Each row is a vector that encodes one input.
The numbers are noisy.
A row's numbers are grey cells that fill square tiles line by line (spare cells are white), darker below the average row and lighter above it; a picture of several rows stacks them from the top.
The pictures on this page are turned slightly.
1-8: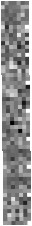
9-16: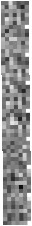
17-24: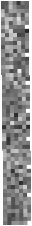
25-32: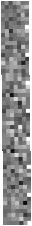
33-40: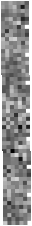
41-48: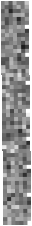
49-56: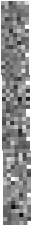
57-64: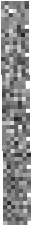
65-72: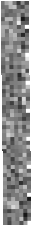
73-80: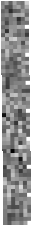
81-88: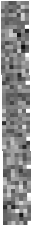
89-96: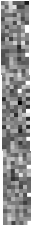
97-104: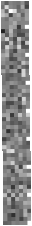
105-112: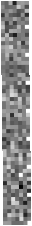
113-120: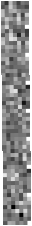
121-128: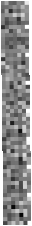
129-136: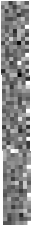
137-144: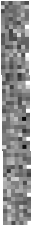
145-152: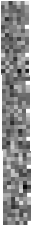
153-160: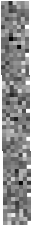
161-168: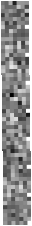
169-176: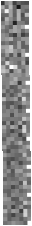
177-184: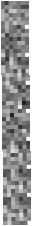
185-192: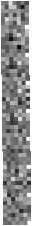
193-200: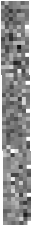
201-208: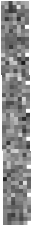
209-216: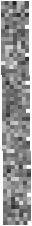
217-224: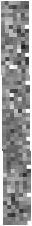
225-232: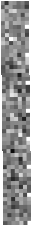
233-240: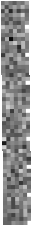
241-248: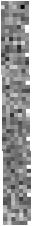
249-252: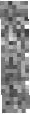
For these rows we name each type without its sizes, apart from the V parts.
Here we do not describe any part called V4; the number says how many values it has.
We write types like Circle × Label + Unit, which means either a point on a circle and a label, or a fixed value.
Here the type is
Bool × Bool × Bool × (Tree + Unit) + Line × List(V4).
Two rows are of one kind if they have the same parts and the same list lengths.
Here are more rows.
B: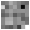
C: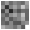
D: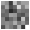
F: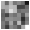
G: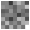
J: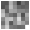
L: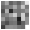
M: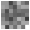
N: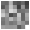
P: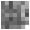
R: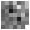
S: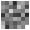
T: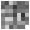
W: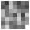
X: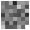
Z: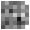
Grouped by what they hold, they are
B, F, T
C, L, Z
D, G, M
J, N, W
P, R
S, X

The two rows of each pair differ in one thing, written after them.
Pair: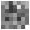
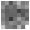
the place on the line
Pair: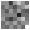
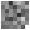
the value of V4 in item 1 of the list
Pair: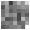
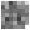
the value of V4 in item 1 of the list
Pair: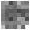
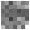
the value of V4 in item 1 of the list
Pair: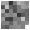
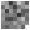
the place on the line
